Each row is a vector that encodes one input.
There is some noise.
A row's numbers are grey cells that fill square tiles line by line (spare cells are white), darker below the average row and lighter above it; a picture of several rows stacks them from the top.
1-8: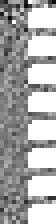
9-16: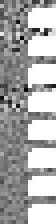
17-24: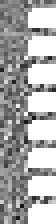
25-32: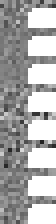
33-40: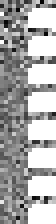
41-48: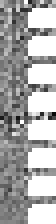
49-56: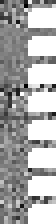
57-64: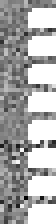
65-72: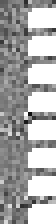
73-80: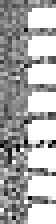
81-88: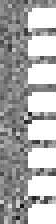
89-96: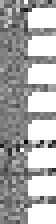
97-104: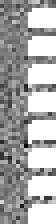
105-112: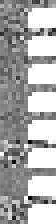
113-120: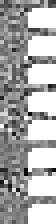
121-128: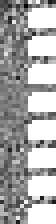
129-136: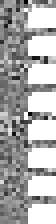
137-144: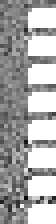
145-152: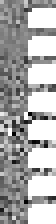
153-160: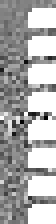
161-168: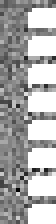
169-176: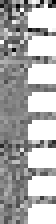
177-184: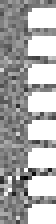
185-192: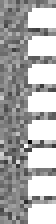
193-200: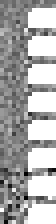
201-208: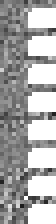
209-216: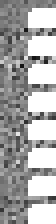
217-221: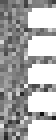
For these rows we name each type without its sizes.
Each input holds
a list of points on a line.
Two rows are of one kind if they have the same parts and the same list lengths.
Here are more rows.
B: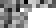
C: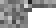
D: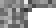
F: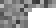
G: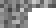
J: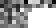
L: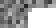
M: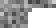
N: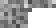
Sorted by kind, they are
B, D, F, G, M, N
C, J
L

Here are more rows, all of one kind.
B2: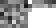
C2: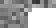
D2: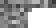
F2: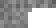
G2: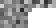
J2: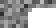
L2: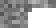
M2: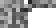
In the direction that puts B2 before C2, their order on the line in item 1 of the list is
G2, B2, C2, J2, F2, D2, M2, L2.
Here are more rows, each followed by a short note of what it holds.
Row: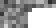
a list of one item
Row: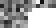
the empty list
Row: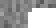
a list of two items
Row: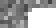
the empty list
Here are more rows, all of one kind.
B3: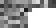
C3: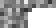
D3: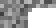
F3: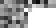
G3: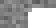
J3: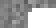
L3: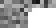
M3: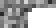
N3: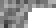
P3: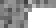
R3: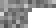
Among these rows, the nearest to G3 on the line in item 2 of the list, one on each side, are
D3 and F3.
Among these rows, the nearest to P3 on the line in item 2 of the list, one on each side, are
B3 and L3.
